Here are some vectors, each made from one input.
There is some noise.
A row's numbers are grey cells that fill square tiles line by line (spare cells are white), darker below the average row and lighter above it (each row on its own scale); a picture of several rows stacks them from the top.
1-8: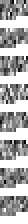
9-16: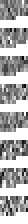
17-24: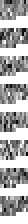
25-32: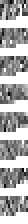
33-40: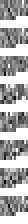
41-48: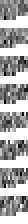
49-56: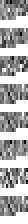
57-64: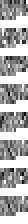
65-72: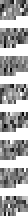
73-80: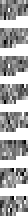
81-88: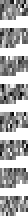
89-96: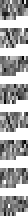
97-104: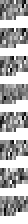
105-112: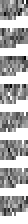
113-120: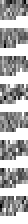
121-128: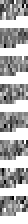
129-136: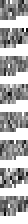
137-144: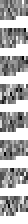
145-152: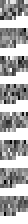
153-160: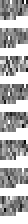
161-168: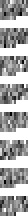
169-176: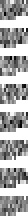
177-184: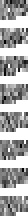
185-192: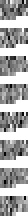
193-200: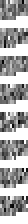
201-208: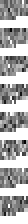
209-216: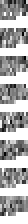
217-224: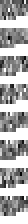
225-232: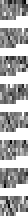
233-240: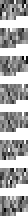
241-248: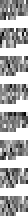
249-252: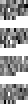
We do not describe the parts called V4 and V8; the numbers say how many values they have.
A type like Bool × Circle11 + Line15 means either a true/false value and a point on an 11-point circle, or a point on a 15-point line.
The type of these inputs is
((Bool × Bool × Bool × Bool + Unit) × Line6 + V4) × V8 + Line7.
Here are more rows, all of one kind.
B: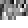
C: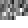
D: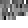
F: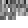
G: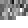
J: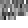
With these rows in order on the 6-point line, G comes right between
B and J.
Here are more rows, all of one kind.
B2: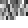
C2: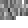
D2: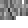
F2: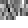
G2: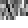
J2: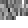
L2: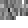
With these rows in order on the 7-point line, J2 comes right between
F2 and L2.
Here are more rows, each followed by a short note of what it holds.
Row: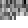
a point on a 6-point line, four true/false values and a value of V8
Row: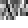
a point on a 7-point line
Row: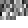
a point on a 6-point line, four true/false values and a value of V8
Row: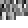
a point on a 6-point line, four true/false values and a value of V8
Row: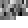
a point on a 6-point line, four true/false values and a value of V8
